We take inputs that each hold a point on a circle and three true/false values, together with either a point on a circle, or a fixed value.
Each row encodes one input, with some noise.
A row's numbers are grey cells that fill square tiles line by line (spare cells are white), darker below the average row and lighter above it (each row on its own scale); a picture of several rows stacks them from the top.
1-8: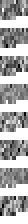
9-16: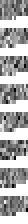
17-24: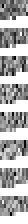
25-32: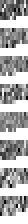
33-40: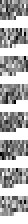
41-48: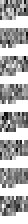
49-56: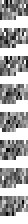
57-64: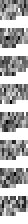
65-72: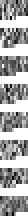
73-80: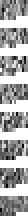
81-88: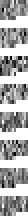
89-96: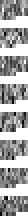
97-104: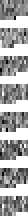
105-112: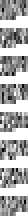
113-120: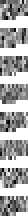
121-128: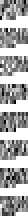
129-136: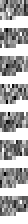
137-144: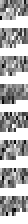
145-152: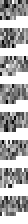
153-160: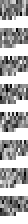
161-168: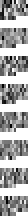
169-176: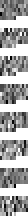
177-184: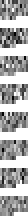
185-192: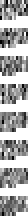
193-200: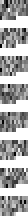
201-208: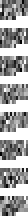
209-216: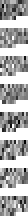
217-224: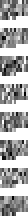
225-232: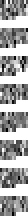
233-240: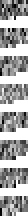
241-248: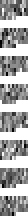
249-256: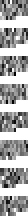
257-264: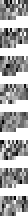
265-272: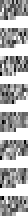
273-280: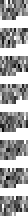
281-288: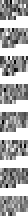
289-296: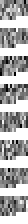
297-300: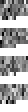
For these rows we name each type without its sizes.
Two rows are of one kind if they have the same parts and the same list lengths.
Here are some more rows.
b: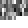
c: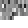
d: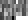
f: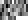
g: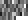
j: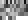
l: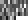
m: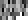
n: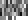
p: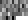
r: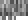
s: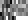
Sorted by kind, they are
b, c, j, n, r
d, f, g, l, m, p, s

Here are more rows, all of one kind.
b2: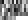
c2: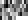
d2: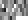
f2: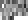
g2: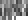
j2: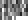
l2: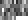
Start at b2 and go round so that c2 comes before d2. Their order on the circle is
b2, c2, j2, l2, g2, d2, f2.
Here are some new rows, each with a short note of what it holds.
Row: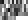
a point on a circle and three true/false values
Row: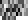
a point on each of two circles and three true/false values
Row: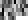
a point on each of two circles and three true/false values
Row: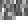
a point on a circle and three true/false values
